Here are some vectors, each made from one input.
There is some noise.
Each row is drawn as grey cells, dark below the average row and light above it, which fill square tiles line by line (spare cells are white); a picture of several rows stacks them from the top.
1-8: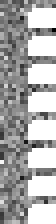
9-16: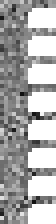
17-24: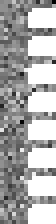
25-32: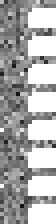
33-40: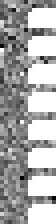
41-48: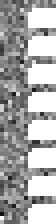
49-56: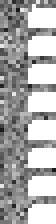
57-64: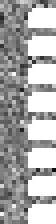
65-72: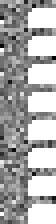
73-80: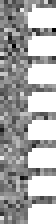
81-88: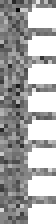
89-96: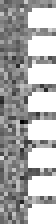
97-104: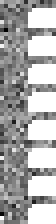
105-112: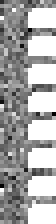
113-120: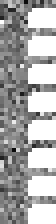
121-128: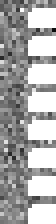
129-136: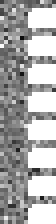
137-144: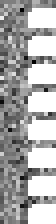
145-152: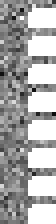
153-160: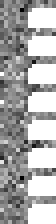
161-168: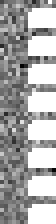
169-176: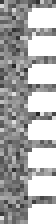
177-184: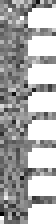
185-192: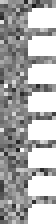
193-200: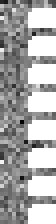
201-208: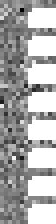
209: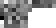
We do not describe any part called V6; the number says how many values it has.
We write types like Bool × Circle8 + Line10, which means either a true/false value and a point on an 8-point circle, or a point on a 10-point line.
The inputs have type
Bool × Label5 + (Line5 + V6) × Tree8.
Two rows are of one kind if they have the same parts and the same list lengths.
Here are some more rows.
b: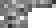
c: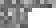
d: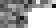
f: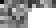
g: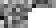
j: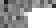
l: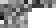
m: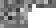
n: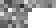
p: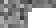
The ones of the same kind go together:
b, f, p
c, d, j, m, n
g, l

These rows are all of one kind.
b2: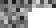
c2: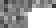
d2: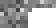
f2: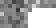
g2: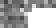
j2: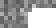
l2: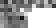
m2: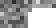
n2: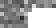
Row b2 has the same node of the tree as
c2, j2 and n2.
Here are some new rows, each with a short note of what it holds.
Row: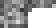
a node of an 8-node tree and a value of V6
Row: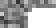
a point on a 5-point line and a node of an 8-node tree
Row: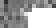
a point on a 5-point line and a node of an 8-node tree
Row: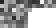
a node of an 8-node tree and a value of V6
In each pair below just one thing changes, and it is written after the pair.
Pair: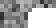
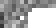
the label
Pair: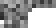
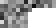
the label
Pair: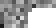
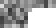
the label
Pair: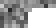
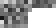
the true/false value
